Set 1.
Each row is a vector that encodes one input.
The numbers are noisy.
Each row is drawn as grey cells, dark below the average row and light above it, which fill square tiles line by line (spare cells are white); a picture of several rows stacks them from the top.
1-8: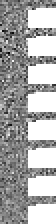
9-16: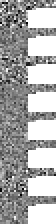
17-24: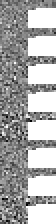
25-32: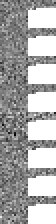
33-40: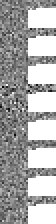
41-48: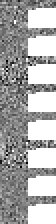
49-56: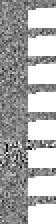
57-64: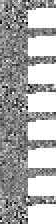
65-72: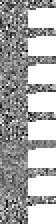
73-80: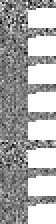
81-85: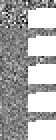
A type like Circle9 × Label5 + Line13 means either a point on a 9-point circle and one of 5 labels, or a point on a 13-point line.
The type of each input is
Line5 + Line8.
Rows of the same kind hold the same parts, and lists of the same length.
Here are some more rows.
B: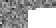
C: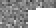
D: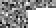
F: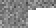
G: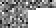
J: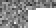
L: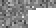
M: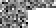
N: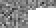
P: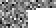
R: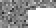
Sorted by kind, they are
B, C, F, J, L, N, R
D, G, M, P

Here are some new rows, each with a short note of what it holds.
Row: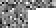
a point on a 5-point line
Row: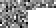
a point on a 5-point line
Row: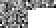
a point on a 5-point line
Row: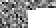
a point on a 5-point line
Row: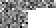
a point on a 5-point line
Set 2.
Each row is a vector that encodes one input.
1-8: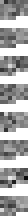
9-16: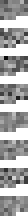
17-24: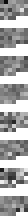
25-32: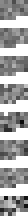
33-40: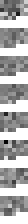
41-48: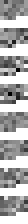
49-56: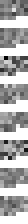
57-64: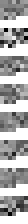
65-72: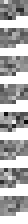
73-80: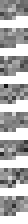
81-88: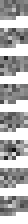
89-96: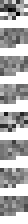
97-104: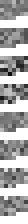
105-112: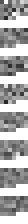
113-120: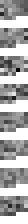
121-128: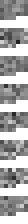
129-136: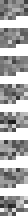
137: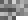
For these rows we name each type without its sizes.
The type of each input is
List(Circle).
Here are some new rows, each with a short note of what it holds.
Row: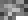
a list of one item
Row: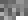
a list of one item
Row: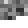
the empty list
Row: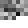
a list of two items
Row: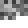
a list of one item
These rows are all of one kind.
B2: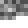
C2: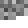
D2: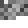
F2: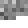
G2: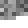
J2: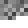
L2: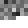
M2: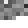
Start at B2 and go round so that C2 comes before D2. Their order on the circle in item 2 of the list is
B2, F2, C2, M2, J2, G2, L2, D2.
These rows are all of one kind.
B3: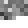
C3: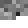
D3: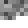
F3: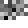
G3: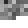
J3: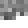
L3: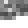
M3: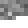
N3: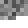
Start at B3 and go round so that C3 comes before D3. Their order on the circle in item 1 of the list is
B3, M3, C3, G3, F3, J3, D3, N3, L3.
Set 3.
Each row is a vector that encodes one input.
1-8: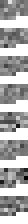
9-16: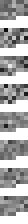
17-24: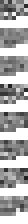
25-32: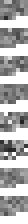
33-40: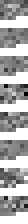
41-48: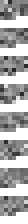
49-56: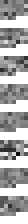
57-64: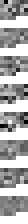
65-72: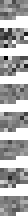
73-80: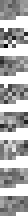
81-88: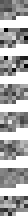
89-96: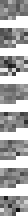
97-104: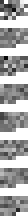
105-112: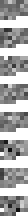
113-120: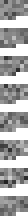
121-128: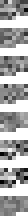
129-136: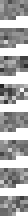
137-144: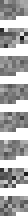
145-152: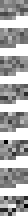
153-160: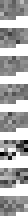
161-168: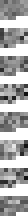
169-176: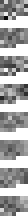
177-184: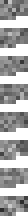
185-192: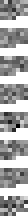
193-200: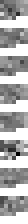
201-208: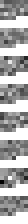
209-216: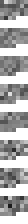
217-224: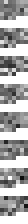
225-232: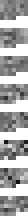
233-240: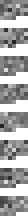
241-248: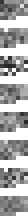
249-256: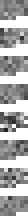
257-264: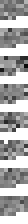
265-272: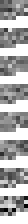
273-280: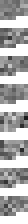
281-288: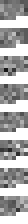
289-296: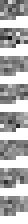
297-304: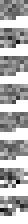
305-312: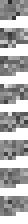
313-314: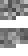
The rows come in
2 kinds.
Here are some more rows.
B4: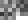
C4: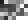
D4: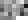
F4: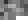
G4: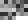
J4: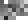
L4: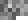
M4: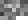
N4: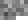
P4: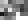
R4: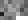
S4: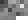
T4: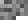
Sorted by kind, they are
B4, C4, F4, G4, J4, L4, M4, N4, P4, R4, S4, T4
D4

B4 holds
a point on a 10-point circle and a true/false value.
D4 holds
a fixed value.
